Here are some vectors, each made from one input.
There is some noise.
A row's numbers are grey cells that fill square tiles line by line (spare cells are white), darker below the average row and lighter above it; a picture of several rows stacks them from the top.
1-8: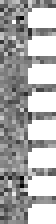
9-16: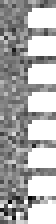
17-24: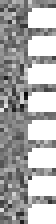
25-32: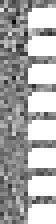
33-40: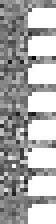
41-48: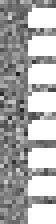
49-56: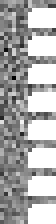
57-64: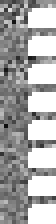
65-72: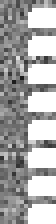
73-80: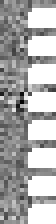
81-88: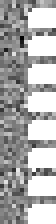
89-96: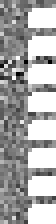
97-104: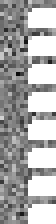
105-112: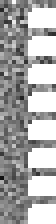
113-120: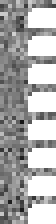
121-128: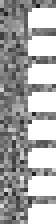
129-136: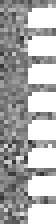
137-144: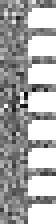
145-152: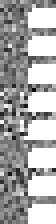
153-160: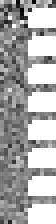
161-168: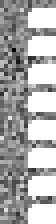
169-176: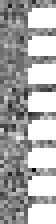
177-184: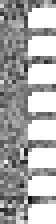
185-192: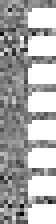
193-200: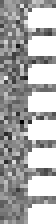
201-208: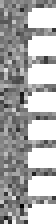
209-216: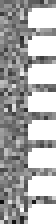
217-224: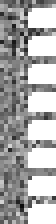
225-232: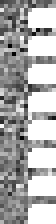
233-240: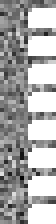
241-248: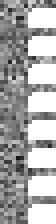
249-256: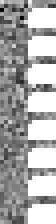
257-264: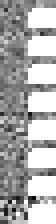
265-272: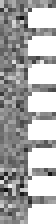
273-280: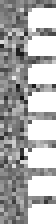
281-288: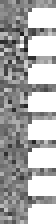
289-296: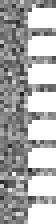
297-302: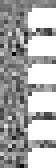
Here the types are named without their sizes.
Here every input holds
a node of a tree and three true/false values.
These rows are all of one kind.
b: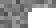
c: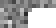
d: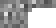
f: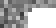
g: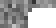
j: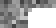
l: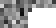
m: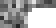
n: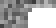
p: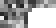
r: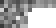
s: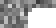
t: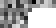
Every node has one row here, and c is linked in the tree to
g, l, p and t.
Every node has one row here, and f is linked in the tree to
j.
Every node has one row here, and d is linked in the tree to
l and r.
